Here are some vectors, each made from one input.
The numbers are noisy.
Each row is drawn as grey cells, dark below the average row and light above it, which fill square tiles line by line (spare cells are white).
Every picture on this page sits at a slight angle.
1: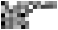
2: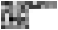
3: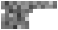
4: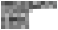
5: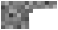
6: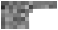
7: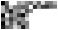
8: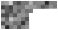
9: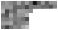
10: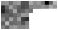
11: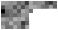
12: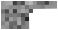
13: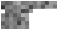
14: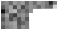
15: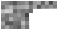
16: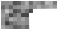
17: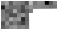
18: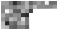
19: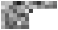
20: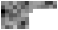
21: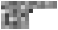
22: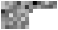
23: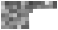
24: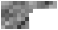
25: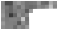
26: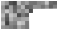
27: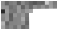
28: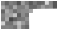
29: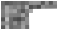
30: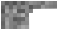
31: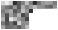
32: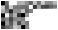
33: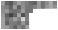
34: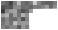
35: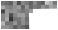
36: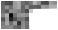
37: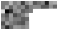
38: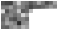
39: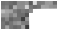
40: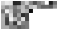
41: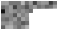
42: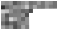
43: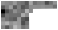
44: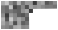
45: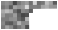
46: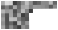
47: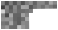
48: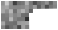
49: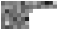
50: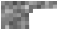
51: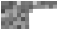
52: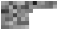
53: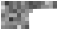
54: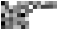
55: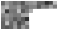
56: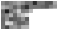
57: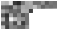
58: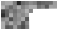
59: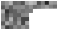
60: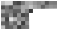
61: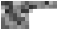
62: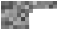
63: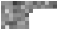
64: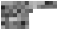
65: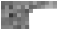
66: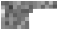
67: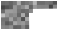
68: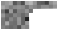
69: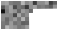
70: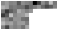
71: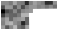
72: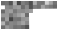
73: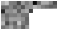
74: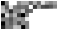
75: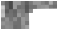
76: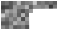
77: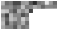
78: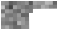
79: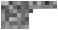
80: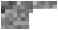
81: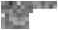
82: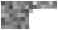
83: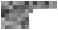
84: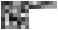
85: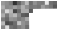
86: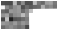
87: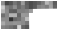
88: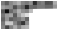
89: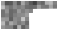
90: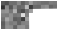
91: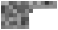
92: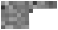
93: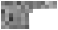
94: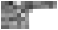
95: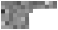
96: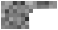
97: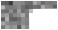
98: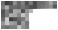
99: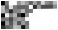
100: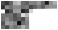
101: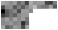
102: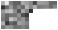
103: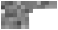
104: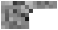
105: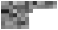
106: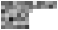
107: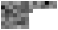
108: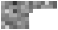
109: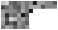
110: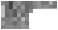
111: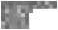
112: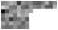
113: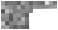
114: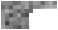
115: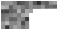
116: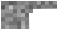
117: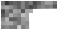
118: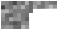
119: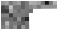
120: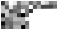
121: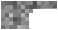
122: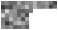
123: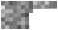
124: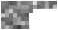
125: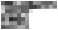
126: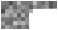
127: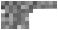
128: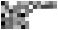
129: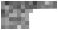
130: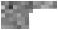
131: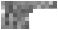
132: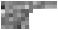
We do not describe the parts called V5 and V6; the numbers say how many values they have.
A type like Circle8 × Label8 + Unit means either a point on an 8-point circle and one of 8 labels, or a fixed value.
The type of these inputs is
(Bool × V5 + V6) × Line3 × Line4 + Unit.
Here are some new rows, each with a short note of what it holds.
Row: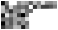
a fixed value
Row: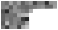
a point on a 3-point line, a point on a 4-point line, a true/false value and a value of V5
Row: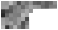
a point on a 3-point line, a point on a 4-point line, a true/false value and a value of V5
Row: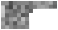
a point on a 3-point line, a point on a 4-point line and a value of V6
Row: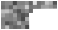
a point on a 3-point line, a point on a 4-point line and a value of V6
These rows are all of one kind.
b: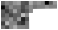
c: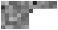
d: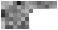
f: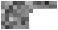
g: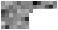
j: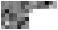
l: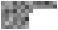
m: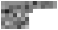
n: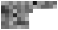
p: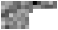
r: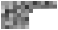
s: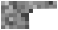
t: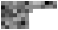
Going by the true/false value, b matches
c, n, s and t.
